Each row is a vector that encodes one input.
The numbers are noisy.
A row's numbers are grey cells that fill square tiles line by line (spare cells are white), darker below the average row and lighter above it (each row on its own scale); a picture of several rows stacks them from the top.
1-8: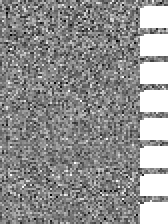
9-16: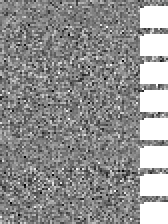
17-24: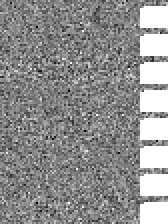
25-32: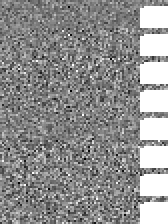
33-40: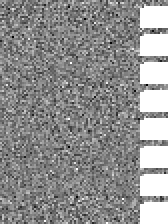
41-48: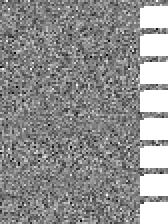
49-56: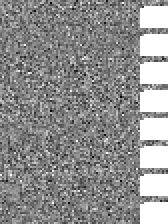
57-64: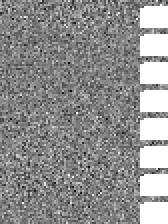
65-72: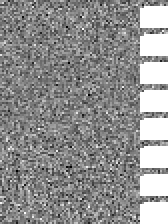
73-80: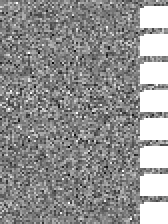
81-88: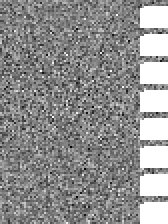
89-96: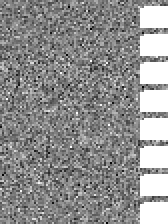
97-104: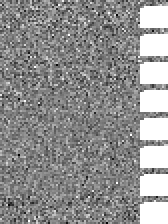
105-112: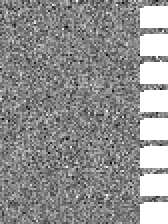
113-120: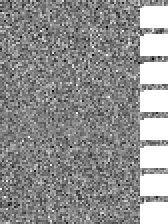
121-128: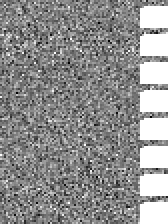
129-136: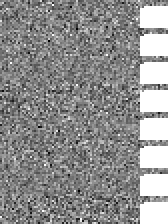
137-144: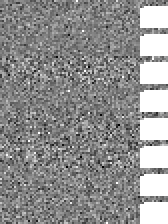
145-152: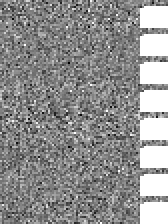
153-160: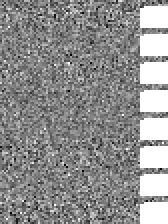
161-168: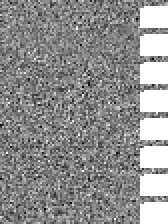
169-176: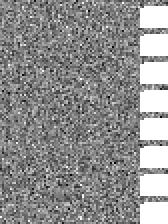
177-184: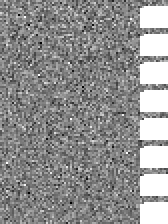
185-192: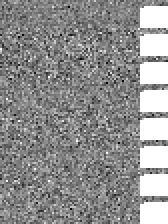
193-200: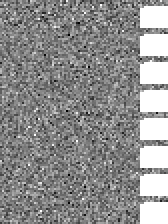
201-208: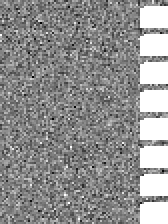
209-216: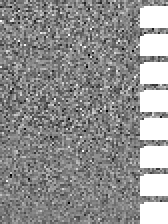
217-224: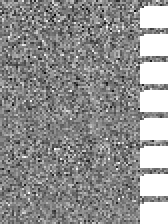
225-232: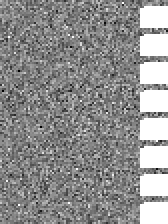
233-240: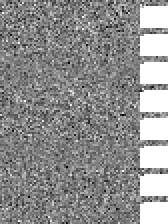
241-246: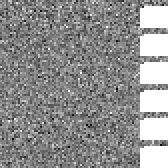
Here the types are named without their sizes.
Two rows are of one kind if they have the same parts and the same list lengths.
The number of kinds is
2.
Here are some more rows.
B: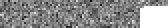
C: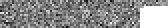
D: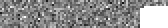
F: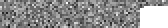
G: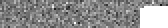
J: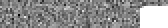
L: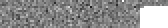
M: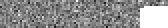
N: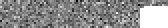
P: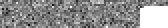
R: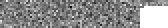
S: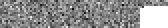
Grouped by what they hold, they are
B, C, D, J, L, M, R
F, G, N, P, S

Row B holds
a point on a circle, a point on a line and a true/false value.
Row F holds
a point on a line.
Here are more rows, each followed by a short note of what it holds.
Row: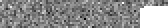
a point on a line
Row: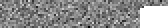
a point on a circle, a point on a line and a true/false value
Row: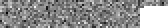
a point on a line
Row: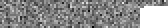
a point on a line
